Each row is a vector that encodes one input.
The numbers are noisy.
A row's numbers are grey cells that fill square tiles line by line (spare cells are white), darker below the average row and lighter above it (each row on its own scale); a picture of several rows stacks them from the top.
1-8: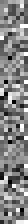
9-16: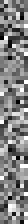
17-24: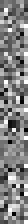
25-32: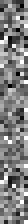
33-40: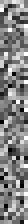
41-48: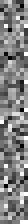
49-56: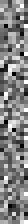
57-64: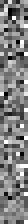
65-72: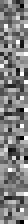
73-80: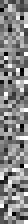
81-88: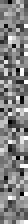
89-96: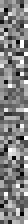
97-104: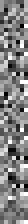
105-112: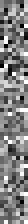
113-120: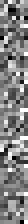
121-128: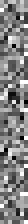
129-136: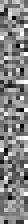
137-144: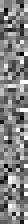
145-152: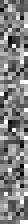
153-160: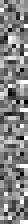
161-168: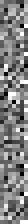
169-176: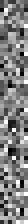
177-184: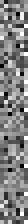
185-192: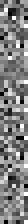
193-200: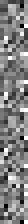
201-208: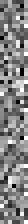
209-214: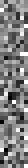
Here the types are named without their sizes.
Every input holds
three true/false values.
